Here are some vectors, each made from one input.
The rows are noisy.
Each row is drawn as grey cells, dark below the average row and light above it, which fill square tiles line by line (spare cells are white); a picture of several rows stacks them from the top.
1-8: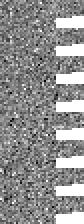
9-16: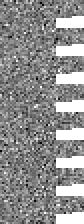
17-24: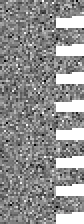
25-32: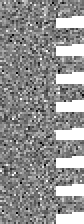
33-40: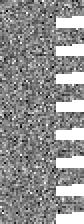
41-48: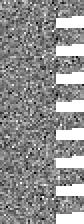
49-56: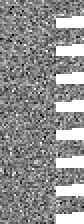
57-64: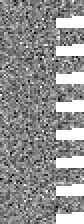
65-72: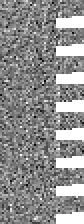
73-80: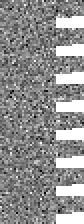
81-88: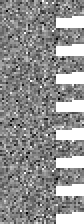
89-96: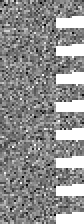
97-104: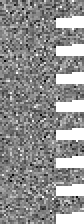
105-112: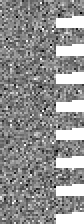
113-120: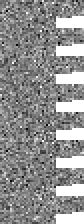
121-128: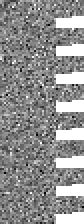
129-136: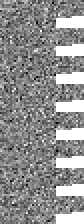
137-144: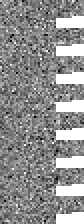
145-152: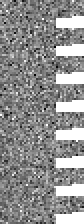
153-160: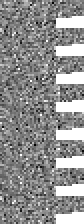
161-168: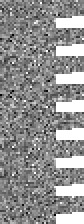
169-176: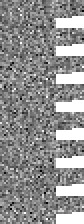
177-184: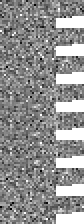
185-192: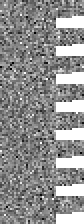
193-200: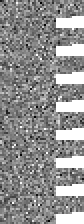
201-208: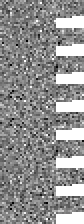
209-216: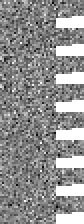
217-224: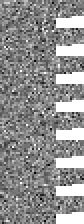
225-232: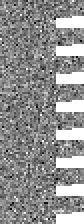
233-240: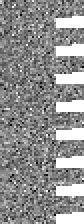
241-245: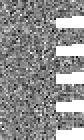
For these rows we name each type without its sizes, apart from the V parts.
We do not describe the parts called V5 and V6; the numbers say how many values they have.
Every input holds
a point on a circle, a true/false value and a value of V6, together with either a node of a tree, or a value of V5.
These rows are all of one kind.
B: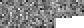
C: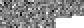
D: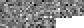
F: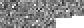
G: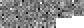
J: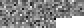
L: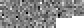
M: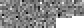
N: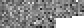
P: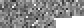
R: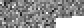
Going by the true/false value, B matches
C, J and R.
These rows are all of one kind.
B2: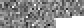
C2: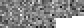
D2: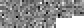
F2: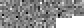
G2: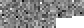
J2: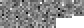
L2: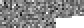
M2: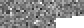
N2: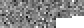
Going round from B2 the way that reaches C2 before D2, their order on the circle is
B2, L2, G2, N2, M2, C2, J2, D2, F2.
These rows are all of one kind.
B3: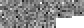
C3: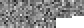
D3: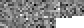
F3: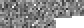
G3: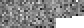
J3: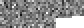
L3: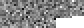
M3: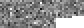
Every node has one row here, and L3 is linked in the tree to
C3.
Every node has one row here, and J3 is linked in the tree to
F3.
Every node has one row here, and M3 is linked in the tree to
B3, F3 and G3.
